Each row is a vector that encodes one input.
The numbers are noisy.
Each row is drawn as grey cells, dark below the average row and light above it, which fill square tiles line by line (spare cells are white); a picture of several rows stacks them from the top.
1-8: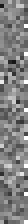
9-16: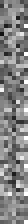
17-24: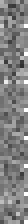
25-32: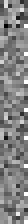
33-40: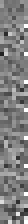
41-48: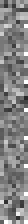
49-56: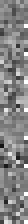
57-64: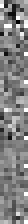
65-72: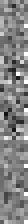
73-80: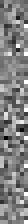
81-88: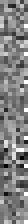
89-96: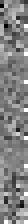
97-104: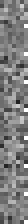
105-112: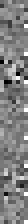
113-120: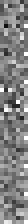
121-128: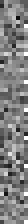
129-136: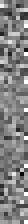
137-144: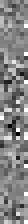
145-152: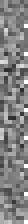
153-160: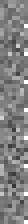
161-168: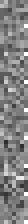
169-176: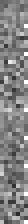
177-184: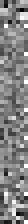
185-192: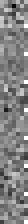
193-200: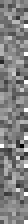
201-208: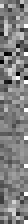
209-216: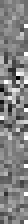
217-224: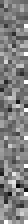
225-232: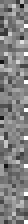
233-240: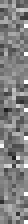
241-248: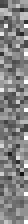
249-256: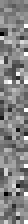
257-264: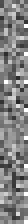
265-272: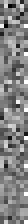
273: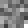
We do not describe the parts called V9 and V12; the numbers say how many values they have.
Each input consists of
either a value of V9 and a value of V12, or a list of up to two points on an 11-point line.
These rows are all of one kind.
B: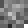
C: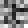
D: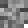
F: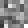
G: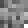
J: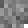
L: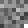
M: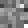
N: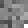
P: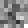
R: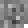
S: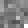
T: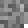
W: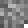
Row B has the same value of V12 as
D, M and S.
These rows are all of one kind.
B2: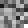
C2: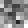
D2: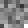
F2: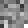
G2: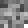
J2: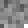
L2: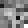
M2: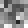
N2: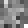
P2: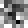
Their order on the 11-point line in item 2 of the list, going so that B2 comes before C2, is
G2, N2, D2, B2, P2, F2, J2, L2, C2, M2.
